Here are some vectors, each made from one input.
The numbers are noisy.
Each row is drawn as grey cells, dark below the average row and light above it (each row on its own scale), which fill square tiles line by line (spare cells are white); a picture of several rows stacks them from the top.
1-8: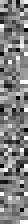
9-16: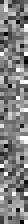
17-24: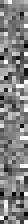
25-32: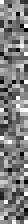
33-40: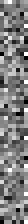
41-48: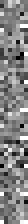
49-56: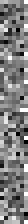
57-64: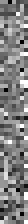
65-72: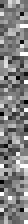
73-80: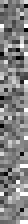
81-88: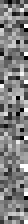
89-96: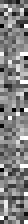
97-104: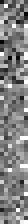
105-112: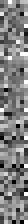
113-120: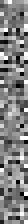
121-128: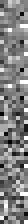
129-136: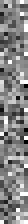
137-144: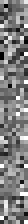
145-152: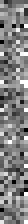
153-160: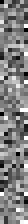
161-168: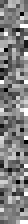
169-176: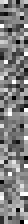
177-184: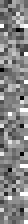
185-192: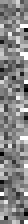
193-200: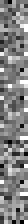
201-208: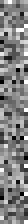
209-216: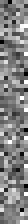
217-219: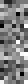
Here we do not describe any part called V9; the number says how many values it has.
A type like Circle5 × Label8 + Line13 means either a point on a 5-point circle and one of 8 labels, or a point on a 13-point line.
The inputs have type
Bool × (Circle10 + Unit) × Tree8 + Line11 + V9.
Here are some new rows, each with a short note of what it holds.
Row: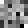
a point on an 11-point line
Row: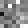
a point on a 10-point circle, a node of an 8-node tree and a true/false value
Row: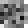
a point on a 10-point circle, a node of an 8-node tree and a true/false value
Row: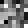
a value of V9
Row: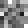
a node of an 8-node tree and a true/false value
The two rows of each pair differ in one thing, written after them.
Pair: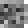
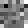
the place on the 10-point circle
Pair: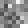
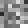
the node of the tree
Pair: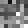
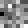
the place on the 10-point circle
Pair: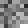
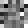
the true/false value
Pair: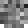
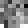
the true/false value
